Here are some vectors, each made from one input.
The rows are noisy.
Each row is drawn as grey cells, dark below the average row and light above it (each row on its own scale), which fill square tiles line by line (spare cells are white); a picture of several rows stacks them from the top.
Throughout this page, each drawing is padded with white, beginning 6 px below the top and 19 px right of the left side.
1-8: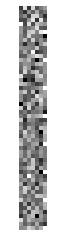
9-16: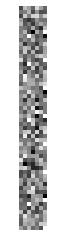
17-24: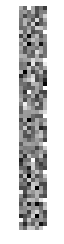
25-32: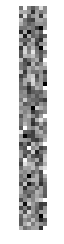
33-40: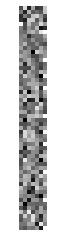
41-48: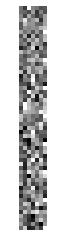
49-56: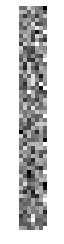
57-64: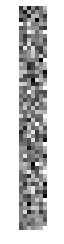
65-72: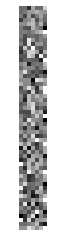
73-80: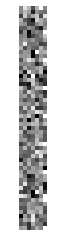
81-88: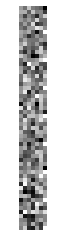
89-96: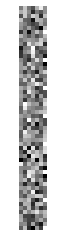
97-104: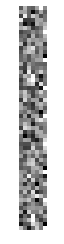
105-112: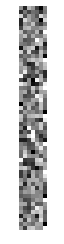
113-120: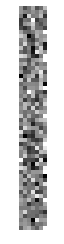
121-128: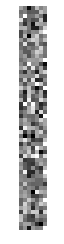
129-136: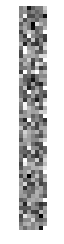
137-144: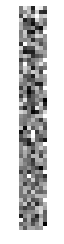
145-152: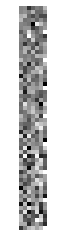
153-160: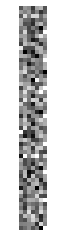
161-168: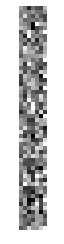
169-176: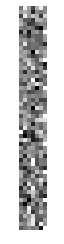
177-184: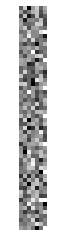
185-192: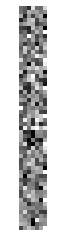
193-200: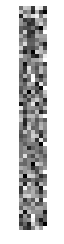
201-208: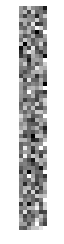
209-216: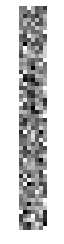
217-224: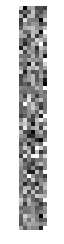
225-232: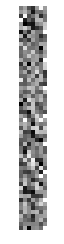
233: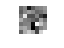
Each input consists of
a point on a 15-point line.
